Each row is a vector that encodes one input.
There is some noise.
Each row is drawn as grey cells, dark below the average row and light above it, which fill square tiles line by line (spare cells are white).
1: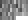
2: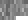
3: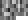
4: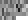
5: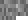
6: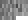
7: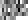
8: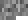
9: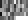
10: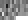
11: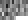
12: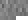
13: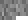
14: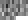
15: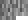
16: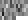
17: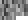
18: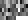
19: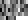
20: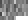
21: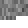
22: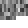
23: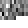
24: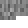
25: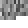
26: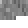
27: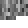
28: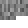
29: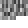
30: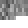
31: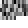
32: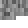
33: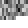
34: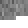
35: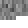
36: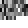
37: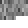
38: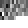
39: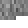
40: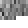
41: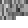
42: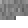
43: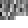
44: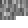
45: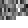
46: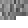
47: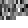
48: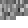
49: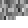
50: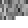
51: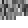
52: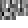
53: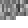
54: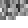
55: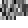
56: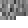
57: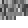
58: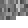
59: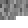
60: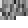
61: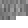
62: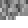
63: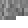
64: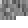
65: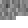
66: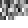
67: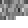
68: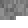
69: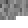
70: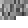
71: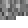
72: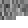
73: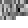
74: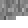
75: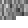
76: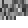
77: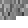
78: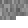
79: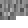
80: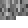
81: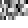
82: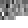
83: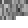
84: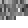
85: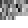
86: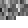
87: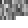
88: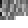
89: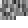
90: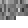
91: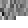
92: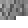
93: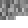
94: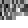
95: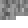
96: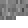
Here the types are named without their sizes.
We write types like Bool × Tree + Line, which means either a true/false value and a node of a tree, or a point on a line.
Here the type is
List(Line).
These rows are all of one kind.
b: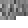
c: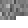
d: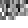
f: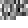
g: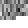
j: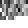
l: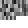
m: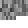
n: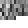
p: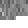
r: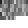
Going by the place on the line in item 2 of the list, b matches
f, n and r.
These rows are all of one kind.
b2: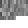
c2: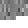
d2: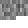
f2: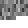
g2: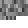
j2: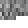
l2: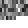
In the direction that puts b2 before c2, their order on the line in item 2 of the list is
g2, b2, d2, l2, j2, c2, f2.
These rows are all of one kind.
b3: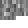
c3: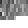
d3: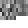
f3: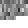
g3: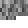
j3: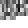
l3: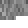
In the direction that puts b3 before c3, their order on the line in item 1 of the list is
d3, j3, g3, l3, b3, c3, f3.
